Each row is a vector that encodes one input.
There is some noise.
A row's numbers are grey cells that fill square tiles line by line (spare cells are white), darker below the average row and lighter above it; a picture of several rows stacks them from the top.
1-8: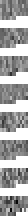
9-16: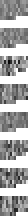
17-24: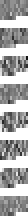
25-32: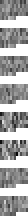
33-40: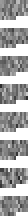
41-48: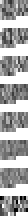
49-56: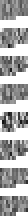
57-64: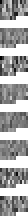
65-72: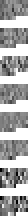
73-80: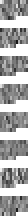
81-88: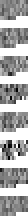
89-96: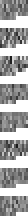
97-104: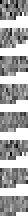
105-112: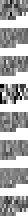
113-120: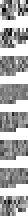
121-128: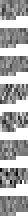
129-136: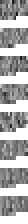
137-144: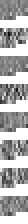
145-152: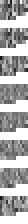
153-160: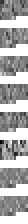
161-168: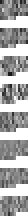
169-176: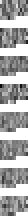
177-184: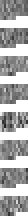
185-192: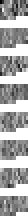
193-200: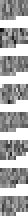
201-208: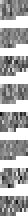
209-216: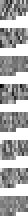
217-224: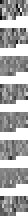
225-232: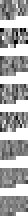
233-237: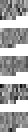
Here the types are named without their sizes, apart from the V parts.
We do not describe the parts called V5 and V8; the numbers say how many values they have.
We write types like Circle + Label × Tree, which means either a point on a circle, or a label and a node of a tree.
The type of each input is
Circle + (Label + (Tree + Unit) × V8) × V5 + Unit.
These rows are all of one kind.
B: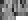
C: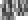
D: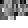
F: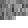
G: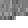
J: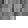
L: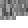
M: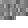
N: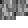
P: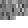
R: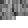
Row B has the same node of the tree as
D and J.
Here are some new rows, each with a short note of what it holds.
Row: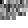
a fixed value
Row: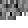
a point on a circle
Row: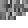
a point on a circle
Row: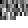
a point on a circle
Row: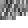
a point on a circle
